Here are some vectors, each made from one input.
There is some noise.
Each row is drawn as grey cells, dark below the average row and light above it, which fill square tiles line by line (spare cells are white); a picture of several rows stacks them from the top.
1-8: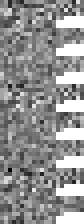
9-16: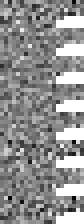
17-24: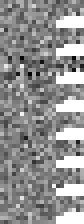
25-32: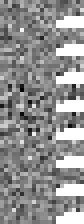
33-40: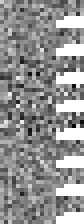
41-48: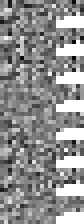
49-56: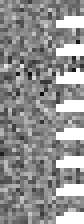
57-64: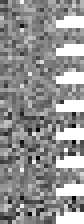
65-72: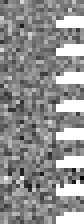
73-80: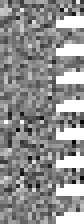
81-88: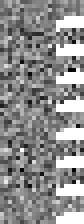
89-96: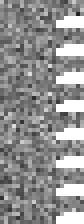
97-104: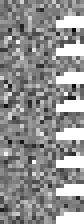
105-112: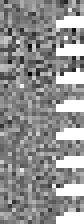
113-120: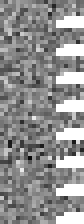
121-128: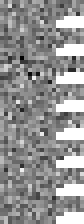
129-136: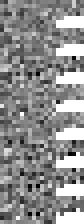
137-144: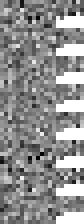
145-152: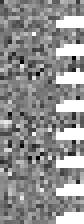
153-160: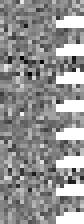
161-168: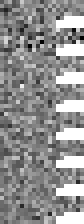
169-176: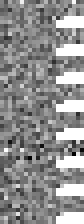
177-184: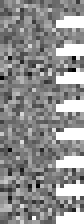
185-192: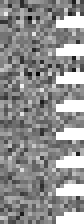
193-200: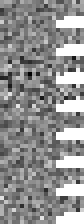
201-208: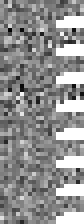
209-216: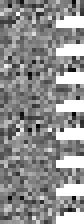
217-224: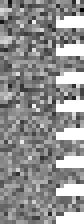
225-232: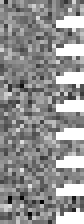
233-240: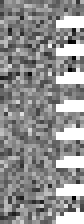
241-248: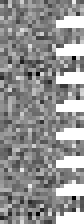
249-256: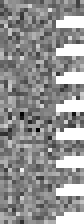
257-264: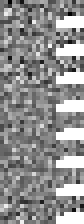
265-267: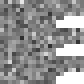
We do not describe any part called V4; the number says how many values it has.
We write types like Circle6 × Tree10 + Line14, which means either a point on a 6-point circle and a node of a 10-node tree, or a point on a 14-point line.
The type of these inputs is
(Bool × Bool × Bool + V4) × Line5 + Label8 × Line8.
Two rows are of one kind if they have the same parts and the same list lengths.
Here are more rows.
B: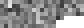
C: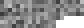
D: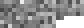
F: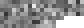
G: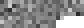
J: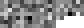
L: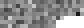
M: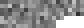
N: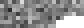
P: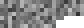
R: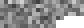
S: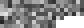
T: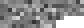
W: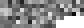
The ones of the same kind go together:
B, C, F, G, L, M, P, T
D, N, R
J, S, W

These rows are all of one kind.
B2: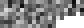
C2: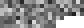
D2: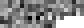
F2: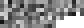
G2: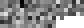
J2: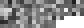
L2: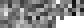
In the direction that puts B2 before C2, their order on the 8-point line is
L2, B2, G2, D2, F2, C2, J2.
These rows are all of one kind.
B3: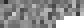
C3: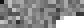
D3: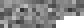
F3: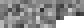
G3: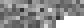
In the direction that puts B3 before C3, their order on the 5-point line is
D3, B3, G3, F3, C3.
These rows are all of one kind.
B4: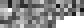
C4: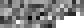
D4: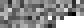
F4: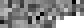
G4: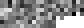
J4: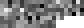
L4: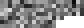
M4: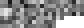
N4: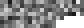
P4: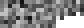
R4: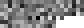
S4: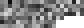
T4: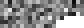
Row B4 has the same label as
D4 and R4.
